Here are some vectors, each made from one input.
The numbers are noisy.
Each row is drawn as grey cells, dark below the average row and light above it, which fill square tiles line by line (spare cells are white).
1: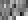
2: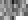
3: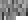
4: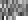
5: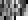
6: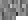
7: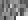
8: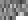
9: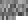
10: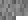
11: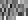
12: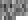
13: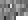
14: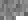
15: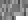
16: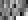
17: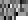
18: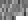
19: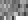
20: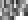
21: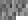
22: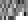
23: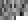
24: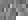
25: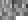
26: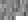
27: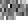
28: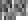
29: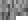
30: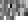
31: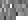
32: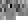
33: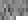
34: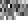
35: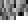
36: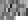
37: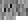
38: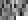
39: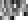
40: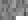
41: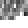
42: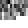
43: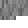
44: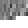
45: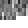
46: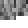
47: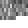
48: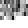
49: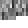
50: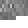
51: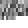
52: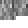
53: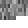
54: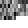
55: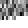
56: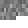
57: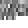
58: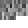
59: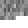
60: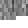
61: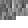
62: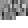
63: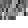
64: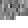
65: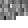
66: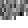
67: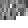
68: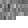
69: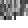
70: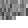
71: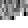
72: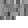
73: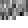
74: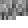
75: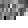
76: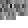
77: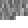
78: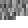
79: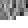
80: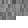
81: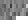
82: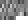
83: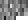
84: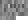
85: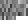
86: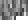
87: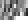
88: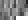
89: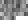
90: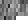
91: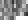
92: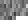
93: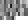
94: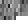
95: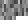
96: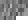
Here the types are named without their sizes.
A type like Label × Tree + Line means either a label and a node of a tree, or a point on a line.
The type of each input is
(Label + Line) × Line.
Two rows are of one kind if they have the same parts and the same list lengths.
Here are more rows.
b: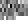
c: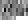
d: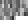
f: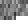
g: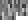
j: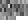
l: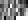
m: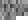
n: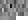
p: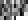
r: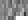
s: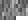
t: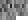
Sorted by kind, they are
b, f, j, p, s, t
c, d, g, l, m, n, r

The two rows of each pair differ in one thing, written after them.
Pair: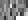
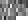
the label
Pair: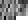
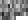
the label
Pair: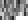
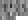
the place on the line
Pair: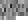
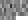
the place on the line
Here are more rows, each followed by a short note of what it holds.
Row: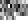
a point on each of two lines
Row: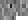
a label and a point on a line
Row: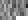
a label and a point on a line
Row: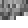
a label and a point on a line
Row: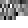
a label and a point on a line
